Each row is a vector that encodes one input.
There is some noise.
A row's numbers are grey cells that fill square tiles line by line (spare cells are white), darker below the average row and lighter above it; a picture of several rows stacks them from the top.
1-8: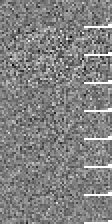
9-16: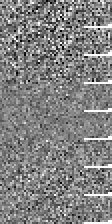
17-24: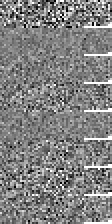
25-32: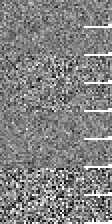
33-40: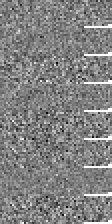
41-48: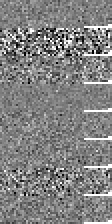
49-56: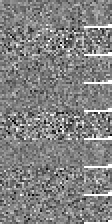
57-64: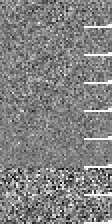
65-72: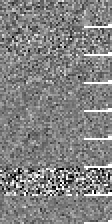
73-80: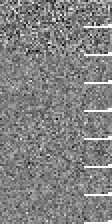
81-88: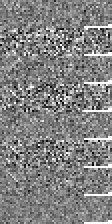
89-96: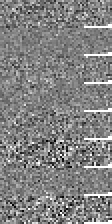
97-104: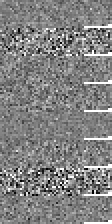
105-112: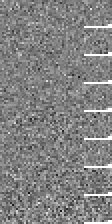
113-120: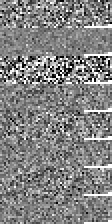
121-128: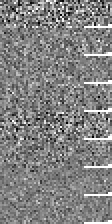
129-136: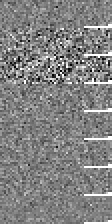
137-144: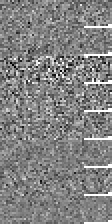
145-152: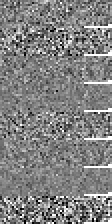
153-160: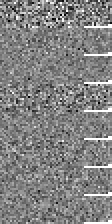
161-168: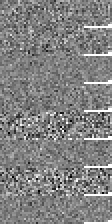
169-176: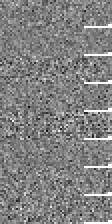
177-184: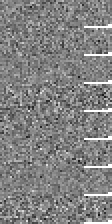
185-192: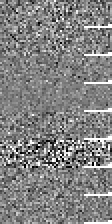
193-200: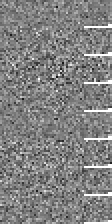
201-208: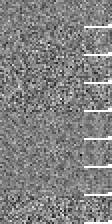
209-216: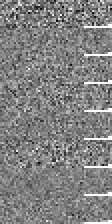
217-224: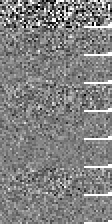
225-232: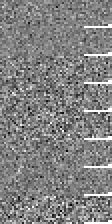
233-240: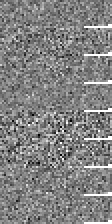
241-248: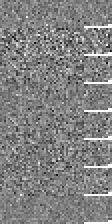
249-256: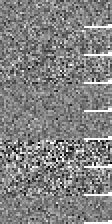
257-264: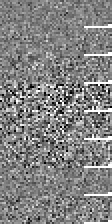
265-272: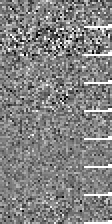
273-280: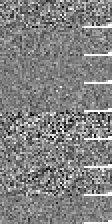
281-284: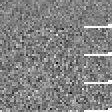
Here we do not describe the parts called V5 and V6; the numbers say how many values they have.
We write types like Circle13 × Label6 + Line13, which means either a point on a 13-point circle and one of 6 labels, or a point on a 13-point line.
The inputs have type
(Bool × Bool × Bool + V6) × List2(Label4 × Label8 × V5).
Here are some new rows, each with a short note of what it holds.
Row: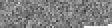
three true/false values, together with a list of two items
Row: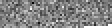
a value of V6, together with the empty list
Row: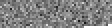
a value of V6, together with the empty list
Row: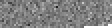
a value of V6, together with a list of two items
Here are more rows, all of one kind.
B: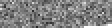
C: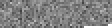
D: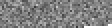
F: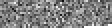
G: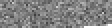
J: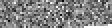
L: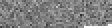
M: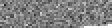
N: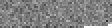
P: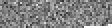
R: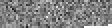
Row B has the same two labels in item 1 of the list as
C, M, N and P.
